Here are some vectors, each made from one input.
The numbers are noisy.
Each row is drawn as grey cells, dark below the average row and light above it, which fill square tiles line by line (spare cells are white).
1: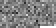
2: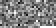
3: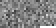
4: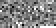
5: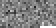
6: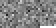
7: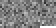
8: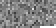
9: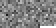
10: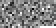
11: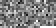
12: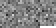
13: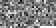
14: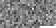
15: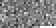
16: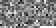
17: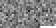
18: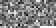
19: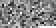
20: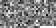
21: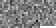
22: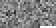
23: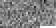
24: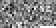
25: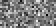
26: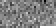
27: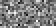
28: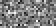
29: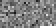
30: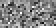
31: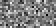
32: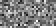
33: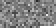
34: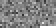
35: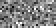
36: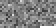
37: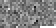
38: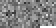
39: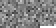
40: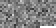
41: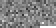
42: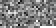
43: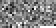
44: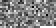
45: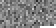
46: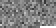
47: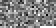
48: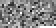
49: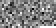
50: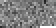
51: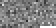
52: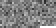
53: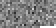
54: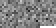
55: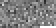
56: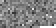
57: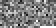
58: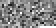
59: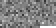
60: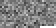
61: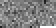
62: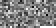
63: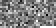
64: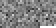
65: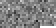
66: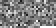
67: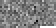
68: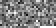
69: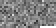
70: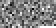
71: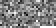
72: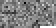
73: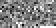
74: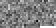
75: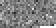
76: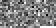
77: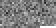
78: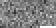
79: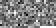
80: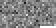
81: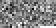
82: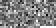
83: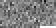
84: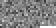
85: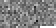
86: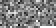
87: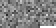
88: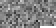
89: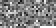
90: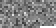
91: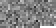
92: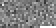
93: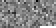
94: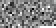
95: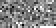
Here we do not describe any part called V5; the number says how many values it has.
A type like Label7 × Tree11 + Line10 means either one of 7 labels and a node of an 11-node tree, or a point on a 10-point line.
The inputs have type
Circle6 × V5 + Line3 × Line3 + Line4.
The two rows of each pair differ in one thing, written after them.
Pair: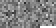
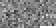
the place on the 6-point circle
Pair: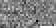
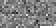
the place on the 6-point circle
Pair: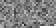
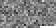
the value of V5
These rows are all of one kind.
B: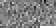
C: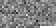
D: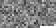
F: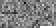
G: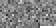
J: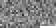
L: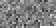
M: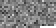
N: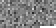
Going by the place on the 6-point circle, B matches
L and N.
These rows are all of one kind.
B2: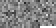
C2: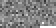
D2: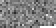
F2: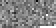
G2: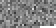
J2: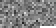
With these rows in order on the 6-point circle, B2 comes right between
C2 and F2.
